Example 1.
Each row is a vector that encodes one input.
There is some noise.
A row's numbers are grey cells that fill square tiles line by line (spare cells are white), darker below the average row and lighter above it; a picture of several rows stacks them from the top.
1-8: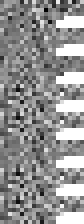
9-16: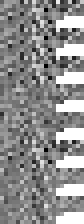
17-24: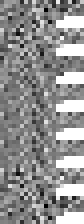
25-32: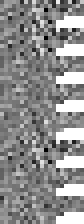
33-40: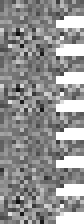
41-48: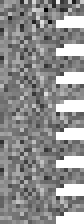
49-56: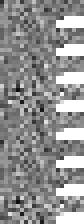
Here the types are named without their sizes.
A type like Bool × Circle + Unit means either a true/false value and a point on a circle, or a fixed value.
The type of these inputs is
Line.
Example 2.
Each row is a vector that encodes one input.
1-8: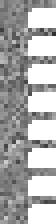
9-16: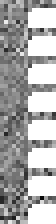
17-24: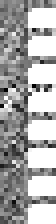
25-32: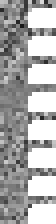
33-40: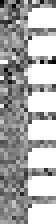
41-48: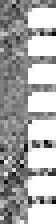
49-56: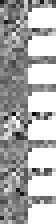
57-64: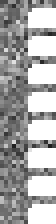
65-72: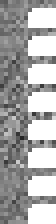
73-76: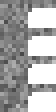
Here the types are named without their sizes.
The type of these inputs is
Bool × Bool × Bool × Bool.
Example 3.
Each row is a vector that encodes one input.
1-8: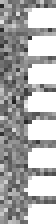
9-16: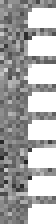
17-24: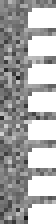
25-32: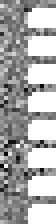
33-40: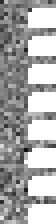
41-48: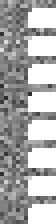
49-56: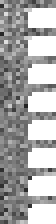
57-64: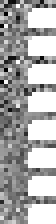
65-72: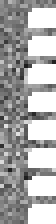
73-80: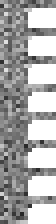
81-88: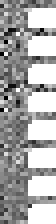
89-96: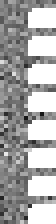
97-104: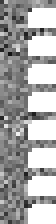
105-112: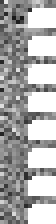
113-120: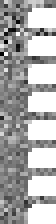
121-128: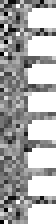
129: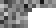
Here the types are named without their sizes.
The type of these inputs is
Tree + Unit.
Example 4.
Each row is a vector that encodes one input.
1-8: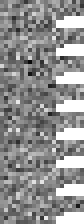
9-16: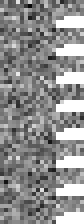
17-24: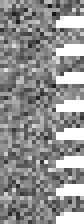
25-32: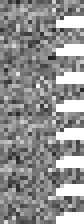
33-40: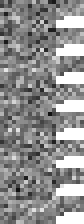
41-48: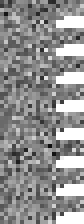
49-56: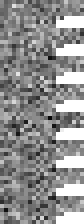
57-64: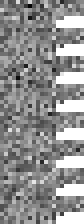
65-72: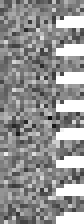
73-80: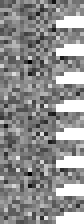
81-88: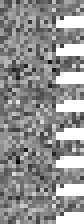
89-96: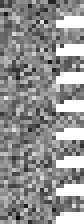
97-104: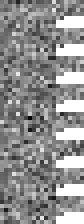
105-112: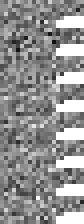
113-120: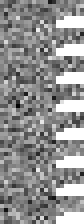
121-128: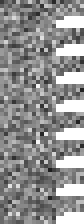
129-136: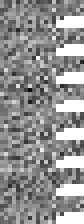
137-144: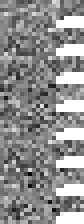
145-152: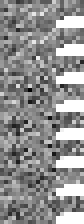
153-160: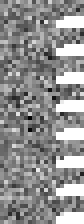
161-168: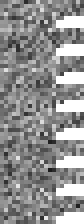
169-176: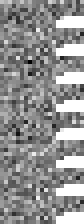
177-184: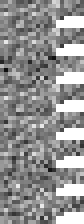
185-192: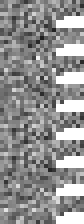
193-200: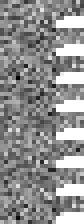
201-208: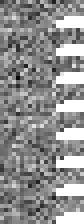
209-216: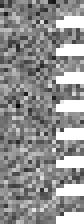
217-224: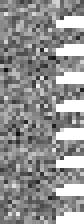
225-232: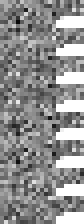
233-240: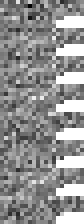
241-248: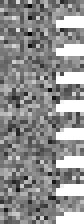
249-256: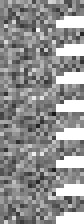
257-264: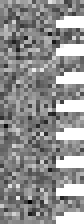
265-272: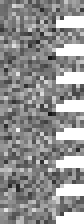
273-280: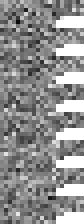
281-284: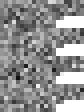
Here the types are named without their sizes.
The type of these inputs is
Line.
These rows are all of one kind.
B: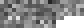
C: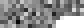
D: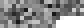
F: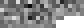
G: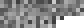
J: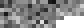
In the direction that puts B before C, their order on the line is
F, J, B, G, C, D.
